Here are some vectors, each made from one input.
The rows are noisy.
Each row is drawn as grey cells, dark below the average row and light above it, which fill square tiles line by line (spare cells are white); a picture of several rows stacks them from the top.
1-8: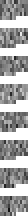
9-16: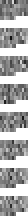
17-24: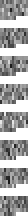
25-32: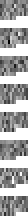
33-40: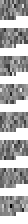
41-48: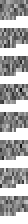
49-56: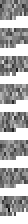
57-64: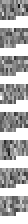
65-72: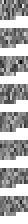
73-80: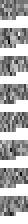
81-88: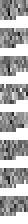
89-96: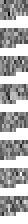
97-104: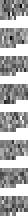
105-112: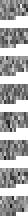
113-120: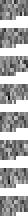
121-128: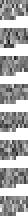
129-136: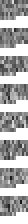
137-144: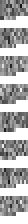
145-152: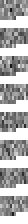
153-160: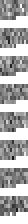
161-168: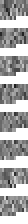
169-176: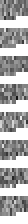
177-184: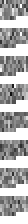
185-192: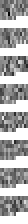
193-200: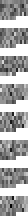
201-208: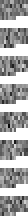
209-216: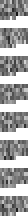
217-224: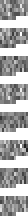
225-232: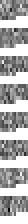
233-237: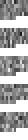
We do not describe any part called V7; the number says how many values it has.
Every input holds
either a point on an 8-point line, or a point on an 11-point line, or a true/false value and two values of V7.
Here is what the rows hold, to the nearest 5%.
About 30% of them hold a point on an 8-point line. About 45% of them hold a point on an 11-point line. The rest hold a true/false value and two values of V7.
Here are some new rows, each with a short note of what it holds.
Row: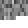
a point on an 11-point line
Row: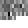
a true/false value and two values of V7
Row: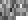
a point on an 8-point line
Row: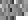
a point on an 8-point line
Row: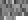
a point on an 11-point line
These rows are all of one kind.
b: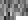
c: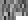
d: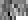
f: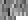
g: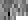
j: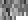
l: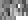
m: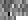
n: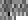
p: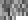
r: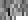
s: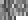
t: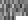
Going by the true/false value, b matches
c and t.
